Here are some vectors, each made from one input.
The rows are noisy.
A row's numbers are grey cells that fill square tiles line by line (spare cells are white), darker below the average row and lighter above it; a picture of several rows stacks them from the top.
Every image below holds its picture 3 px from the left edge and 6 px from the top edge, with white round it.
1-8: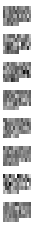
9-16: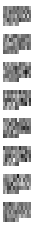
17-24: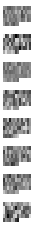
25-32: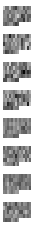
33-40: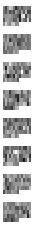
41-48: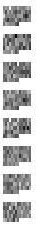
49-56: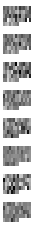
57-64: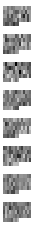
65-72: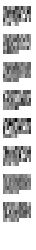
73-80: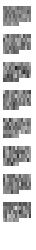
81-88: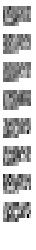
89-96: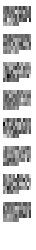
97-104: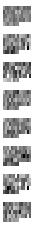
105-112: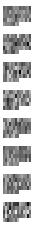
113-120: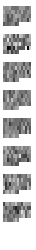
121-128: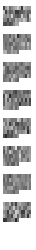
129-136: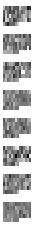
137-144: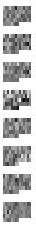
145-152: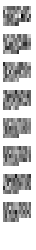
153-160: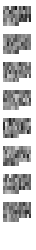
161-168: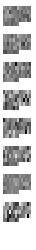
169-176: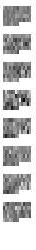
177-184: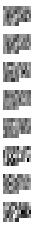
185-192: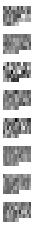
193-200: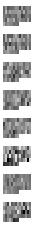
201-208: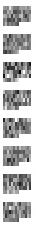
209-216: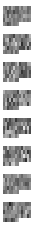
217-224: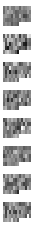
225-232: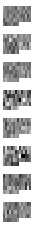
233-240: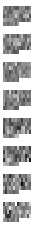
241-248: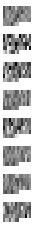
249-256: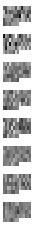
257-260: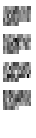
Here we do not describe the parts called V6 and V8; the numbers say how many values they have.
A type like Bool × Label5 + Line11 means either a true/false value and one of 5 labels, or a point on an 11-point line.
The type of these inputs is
List2(Circle11) + V6 × V8.
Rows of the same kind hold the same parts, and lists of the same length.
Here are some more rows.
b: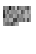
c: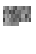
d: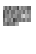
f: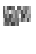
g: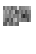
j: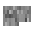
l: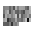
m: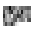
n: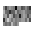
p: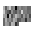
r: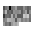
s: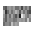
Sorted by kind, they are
b
c, g, l, m
d, j, p, s
f, n, r

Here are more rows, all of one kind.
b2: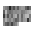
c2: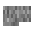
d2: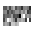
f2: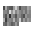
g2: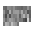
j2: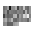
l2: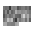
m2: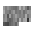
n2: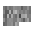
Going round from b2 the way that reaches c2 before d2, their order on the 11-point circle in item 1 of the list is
b2, l2, j2, c2, n2, g2, d2, f2, m2.
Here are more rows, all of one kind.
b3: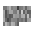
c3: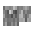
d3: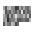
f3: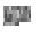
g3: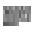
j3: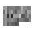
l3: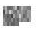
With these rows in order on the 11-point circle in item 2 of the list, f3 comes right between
b3 and g3.
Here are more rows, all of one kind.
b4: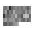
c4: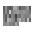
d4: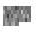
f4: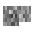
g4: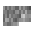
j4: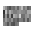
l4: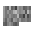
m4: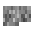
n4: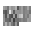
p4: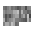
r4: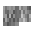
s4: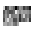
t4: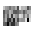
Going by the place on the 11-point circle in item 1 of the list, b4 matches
j4, m4 and t4.
